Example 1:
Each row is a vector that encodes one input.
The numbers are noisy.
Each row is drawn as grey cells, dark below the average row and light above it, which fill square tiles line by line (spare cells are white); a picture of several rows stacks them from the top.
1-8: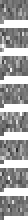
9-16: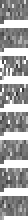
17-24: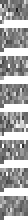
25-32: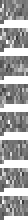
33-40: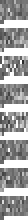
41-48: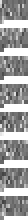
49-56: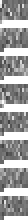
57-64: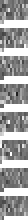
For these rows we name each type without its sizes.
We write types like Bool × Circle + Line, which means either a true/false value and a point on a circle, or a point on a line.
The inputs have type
Bool × Bool × Bool.
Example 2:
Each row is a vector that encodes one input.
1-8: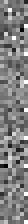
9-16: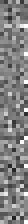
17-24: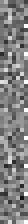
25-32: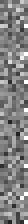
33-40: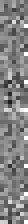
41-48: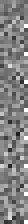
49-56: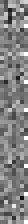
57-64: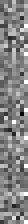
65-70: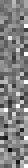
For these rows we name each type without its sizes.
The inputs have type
Bool × Bool × Bool.
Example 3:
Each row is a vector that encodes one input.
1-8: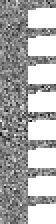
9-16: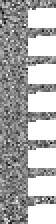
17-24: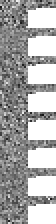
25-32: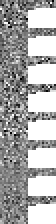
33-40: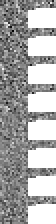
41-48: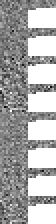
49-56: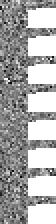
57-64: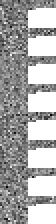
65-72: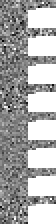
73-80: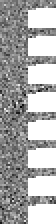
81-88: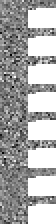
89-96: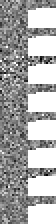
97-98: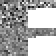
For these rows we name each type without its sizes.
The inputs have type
Bool × Bool × Bool.
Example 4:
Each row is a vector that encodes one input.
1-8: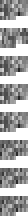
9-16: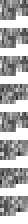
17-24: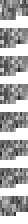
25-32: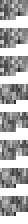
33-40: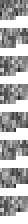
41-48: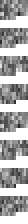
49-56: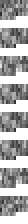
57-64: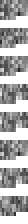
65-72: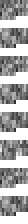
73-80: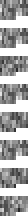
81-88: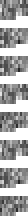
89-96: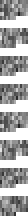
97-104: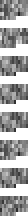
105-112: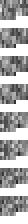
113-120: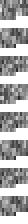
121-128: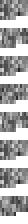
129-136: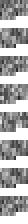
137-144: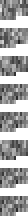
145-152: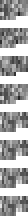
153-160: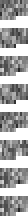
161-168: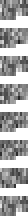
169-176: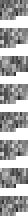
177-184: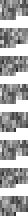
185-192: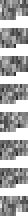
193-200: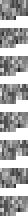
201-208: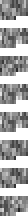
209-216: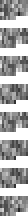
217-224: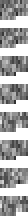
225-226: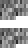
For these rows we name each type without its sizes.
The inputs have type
Label.
